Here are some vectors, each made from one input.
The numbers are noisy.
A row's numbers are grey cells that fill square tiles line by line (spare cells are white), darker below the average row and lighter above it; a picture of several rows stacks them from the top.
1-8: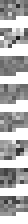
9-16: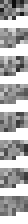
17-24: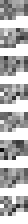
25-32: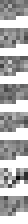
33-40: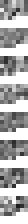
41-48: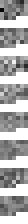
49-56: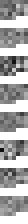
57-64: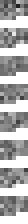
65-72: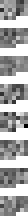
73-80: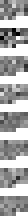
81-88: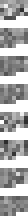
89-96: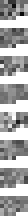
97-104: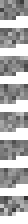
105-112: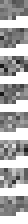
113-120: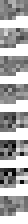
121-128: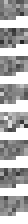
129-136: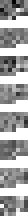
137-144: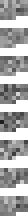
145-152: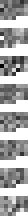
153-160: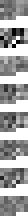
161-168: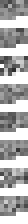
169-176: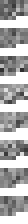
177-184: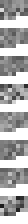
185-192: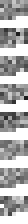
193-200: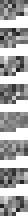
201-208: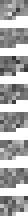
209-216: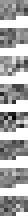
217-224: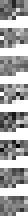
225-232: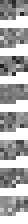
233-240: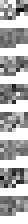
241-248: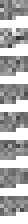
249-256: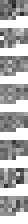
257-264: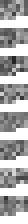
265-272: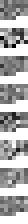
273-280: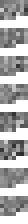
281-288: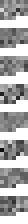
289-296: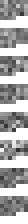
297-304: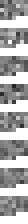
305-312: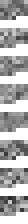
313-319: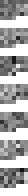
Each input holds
a list of up to two points on a 6-point line.
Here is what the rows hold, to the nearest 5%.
All of them are lists of up to two points on a 6-point line: a few are empty, 50% hold one and 50% two.
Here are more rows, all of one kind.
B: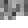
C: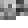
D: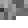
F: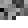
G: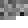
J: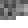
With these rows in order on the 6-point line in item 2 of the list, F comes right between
D and G.
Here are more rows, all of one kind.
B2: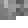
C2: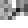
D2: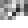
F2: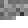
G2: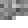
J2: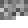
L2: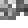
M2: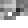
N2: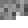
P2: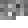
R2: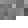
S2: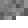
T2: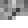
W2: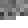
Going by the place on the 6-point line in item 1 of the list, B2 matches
F2, S2 and W2.
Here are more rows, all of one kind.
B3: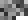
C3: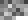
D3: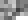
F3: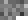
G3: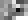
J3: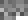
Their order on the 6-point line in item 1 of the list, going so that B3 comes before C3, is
J3, F3, B3, G3, D3, C3.
